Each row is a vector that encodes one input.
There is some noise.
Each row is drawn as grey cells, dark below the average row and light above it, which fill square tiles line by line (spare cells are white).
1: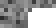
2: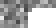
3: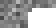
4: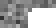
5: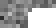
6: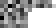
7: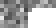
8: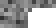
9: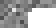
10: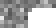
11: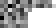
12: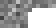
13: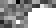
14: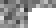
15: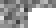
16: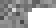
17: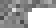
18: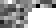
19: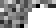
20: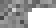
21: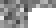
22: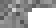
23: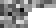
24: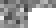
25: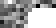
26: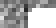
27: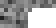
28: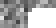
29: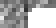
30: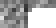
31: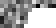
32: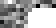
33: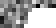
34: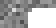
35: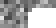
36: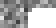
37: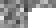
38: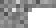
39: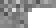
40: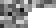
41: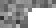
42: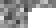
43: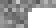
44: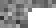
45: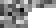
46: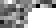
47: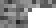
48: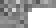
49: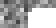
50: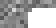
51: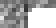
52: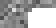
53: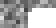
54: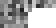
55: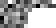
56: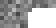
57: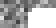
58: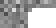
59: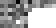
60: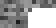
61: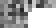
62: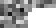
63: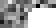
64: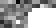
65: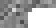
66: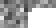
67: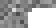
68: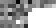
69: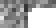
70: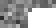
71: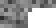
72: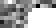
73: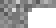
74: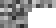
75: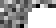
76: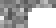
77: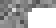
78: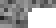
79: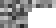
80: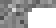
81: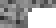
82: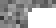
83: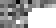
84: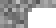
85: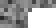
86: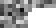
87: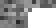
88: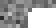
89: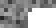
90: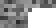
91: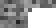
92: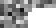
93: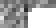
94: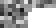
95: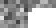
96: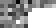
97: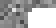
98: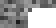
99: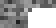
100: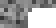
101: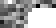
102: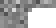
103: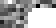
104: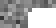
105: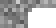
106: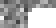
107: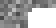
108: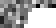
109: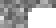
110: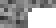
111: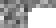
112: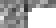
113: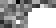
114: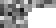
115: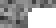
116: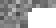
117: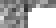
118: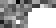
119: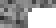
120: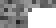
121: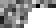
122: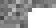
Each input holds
either one of 6 labels and a true/false value, or a point on a 10-point line.
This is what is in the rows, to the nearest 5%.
About 30% of them hold one of 6 labels and a true/false value. The rest hold a point on a 10-point line.
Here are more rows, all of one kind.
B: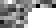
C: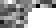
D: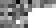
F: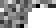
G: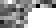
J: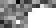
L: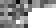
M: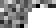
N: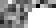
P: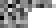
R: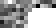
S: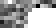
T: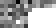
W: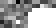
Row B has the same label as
C, G, R and S.
